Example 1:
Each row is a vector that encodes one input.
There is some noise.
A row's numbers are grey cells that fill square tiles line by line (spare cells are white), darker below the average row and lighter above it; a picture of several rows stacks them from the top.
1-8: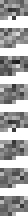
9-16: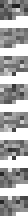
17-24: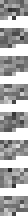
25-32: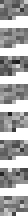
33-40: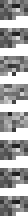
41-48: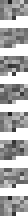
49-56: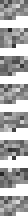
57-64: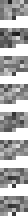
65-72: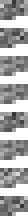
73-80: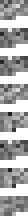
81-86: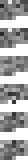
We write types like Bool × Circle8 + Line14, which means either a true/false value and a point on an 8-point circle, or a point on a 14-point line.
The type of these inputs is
Line9.
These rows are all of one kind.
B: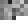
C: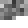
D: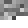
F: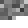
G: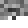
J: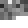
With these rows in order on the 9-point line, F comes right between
C and J.
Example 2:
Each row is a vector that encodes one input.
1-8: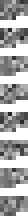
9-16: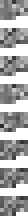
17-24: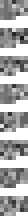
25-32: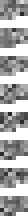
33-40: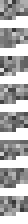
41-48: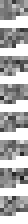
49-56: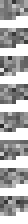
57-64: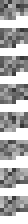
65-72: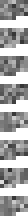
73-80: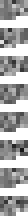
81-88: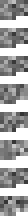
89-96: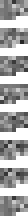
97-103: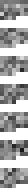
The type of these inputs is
Bool × Bool × Bool × Bool.
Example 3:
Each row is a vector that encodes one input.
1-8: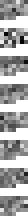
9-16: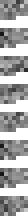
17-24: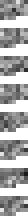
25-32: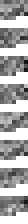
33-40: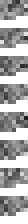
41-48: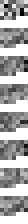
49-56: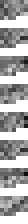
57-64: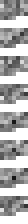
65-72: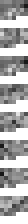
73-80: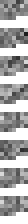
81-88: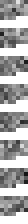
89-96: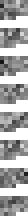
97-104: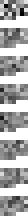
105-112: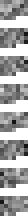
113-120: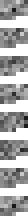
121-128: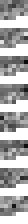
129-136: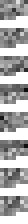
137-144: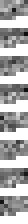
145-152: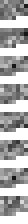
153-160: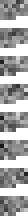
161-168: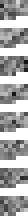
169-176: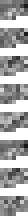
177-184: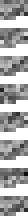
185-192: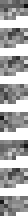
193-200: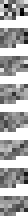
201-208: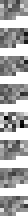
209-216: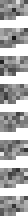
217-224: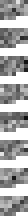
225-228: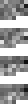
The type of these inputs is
Circle18 + Unit.
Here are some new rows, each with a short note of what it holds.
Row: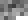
a point on an 18-point circle
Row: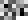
a fixed value
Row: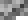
a point on an 18-point circle
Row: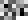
a fixed value
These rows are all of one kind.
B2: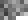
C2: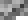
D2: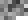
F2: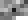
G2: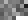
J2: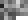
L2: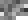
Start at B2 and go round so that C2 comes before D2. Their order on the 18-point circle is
B2, J2, F2, C2, G2, D2, L2.
